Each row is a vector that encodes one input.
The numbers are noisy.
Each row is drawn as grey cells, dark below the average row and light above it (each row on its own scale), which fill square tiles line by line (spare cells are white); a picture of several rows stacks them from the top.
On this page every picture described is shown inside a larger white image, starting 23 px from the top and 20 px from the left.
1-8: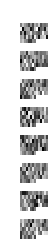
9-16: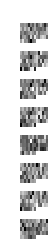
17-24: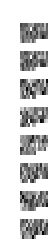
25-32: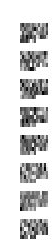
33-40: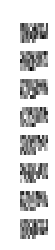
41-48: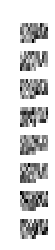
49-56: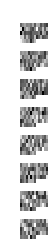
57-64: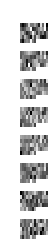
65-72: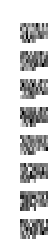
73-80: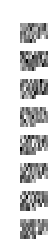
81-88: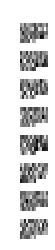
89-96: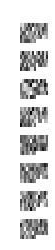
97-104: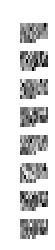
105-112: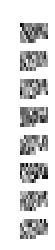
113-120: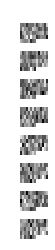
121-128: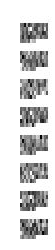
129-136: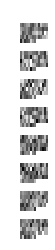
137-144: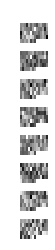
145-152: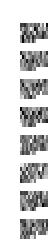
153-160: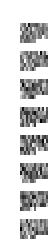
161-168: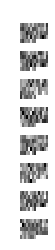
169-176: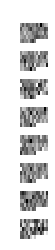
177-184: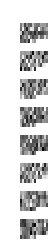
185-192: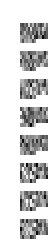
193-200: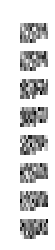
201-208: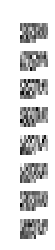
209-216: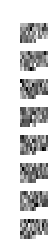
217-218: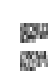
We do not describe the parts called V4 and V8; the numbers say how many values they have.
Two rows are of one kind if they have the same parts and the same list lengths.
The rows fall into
3 kinds.
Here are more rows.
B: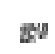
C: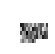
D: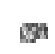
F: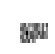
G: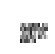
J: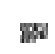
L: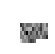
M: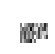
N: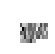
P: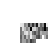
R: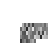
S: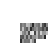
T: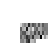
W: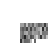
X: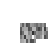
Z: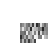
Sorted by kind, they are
B, F, G, J, R, S, T, W, Z
C, L, M, N
D, P, X

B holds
a true/false value and a value of V8.
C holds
a point on a 7-point line.
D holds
a value of V4.
